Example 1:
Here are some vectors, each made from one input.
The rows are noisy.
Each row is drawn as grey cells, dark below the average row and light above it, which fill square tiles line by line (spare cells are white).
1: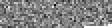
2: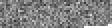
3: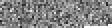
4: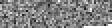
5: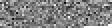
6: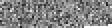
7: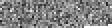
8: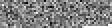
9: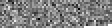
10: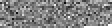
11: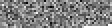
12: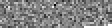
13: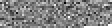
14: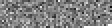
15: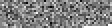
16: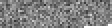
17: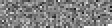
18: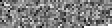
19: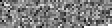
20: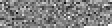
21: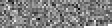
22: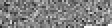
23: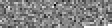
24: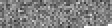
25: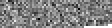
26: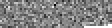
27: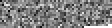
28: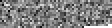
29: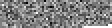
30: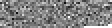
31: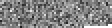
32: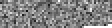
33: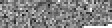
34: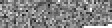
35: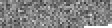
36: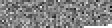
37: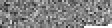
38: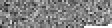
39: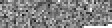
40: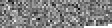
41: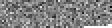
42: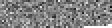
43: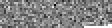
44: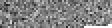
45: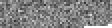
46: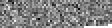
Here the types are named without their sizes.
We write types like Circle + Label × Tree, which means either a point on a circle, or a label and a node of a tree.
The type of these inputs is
Tree.
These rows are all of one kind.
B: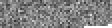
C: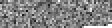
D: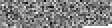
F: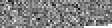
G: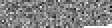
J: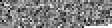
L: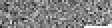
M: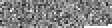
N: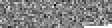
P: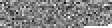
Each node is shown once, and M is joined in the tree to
B.
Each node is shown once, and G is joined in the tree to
B and C.
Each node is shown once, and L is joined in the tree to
B and P.
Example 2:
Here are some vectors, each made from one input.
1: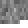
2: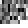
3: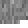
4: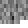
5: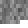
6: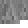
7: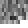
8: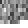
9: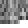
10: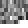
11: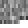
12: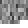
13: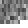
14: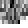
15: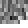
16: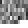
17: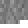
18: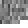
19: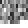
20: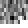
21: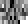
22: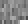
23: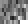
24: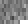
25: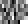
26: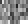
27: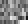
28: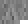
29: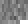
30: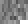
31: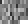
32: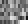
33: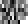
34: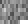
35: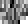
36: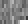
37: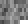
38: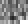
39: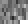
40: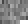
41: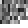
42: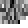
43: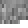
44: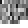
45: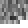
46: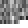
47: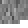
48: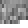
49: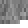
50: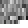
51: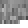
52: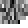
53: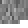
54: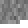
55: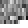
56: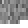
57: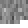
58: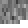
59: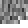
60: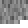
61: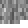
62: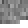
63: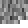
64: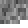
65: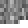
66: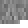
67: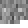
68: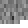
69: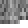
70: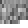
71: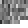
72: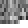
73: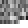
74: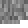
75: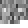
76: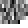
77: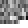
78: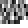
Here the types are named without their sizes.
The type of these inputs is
Circle + Unit.
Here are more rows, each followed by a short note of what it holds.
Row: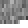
a point on a circle
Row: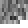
a point on a circle
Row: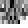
a fixed value
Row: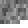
a point on a circle
